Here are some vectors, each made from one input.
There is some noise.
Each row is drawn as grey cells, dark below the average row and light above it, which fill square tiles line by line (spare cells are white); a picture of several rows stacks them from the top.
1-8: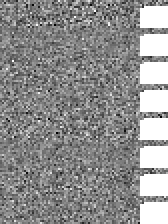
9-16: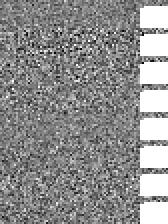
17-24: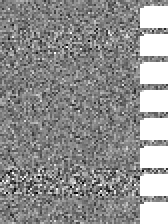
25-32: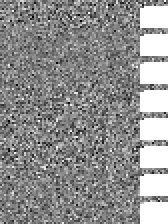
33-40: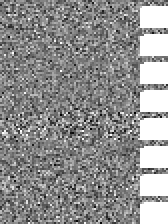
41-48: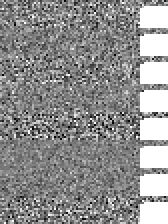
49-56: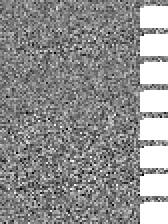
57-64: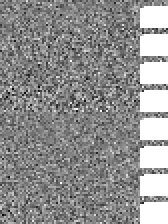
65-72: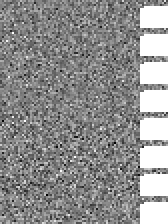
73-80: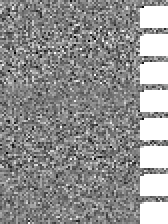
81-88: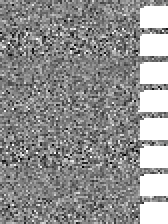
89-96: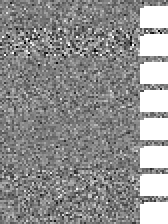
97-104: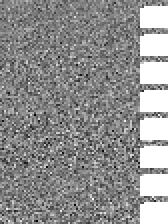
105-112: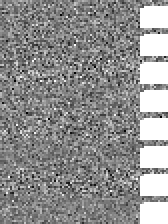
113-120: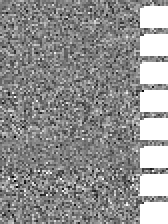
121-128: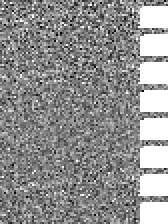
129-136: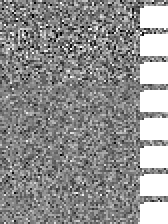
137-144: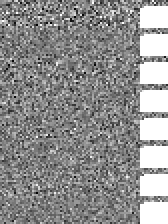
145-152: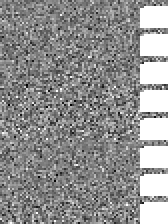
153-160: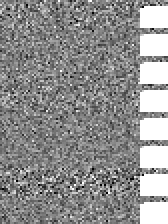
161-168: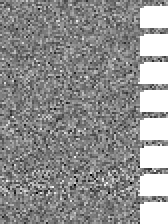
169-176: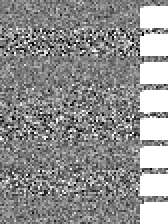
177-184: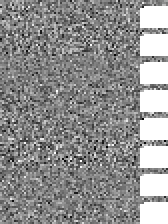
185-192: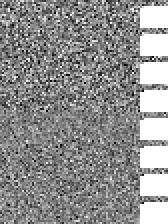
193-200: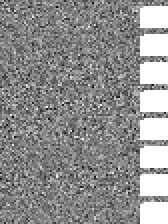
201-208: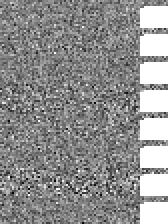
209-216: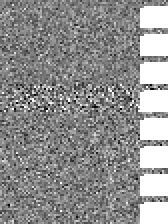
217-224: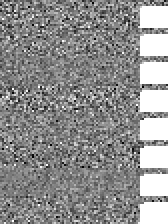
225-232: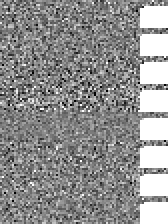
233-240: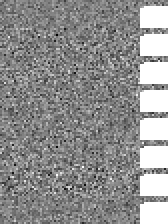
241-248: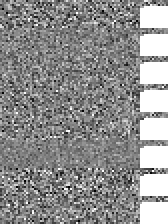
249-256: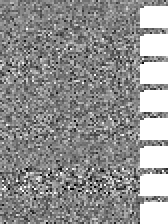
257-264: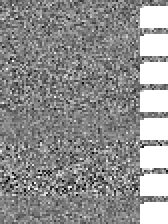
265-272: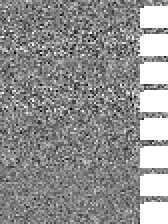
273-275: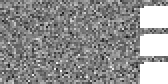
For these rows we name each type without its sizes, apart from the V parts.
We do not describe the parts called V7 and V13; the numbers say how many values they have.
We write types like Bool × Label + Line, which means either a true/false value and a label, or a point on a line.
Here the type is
(Bool × V13 + Unit) × (Line + V7).
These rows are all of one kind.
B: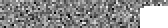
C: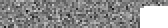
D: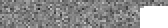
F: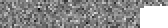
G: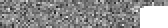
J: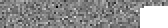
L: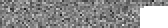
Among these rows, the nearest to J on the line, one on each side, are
F and G.
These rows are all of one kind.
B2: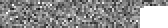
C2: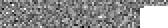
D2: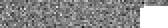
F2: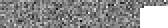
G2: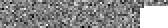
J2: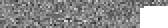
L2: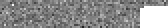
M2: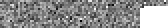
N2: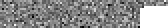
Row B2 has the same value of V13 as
F2 and N2.
